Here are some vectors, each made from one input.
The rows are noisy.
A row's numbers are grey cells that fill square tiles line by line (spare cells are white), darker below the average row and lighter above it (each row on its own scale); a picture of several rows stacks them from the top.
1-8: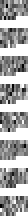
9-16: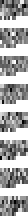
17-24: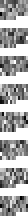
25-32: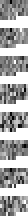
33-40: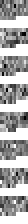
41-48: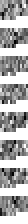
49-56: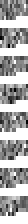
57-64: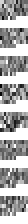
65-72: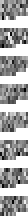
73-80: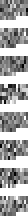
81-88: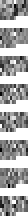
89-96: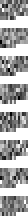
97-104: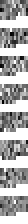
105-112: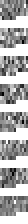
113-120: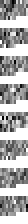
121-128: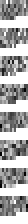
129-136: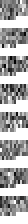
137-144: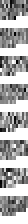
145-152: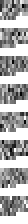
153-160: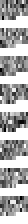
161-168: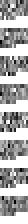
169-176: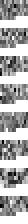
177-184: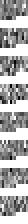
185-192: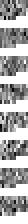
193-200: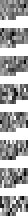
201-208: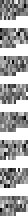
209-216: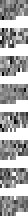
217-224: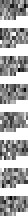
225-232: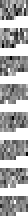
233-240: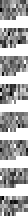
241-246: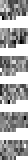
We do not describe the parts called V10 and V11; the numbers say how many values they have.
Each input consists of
either one of 7 labels, a value of V10 and a value of V11, or a point on a 6-point line.
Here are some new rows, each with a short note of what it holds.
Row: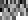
a point on a 6-point line
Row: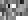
a point on a 6-point line
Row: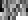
a point on a 6-point line
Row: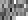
one of 7 labels, a value of V10 and a value of V11
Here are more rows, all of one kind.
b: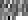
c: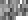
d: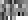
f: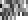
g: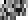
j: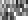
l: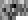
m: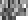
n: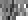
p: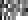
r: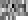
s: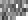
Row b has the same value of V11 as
j and n.
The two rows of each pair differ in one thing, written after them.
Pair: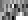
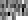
the value of V11
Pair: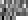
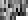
the value of V10
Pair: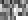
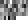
the value of V11
